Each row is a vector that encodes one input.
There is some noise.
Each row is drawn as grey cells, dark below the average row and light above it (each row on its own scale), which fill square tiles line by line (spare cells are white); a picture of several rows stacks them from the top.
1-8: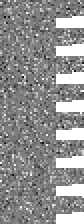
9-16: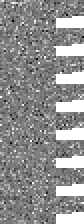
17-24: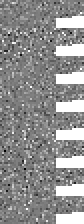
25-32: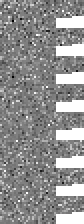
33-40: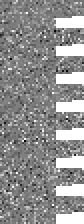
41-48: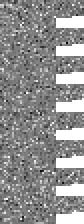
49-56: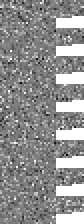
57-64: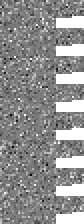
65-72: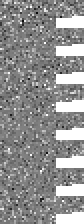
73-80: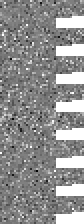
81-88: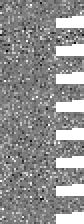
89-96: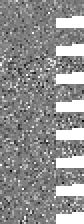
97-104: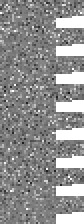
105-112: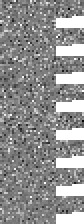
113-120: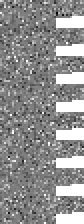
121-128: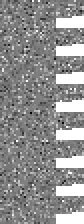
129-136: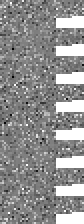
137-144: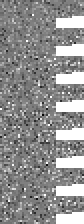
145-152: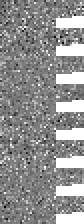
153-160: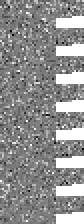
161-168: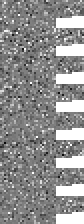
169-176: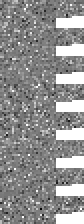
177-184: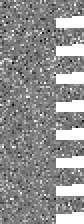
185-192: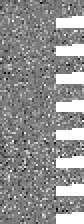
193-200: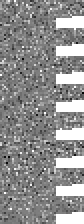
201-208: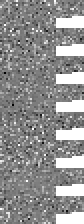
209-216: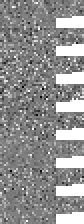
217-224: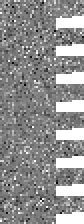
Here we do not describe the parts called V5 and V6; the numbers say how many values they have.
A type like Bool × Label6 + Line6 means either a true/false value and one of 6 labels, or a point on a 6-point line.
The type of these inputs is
Label4 × Label8 × Label8 × Label8 × V5 × V6.
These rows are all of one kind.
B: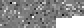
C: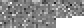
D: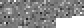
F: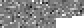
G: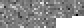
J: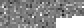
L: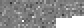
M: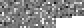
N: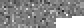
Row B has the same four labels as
J and L.
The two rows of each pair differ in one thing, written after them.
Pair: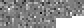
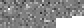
the value of V5
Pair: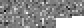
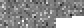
one of the four labels
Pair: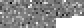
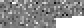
one of the four labels
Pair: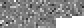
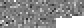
the value of V6
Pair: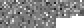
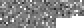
one of the four labels
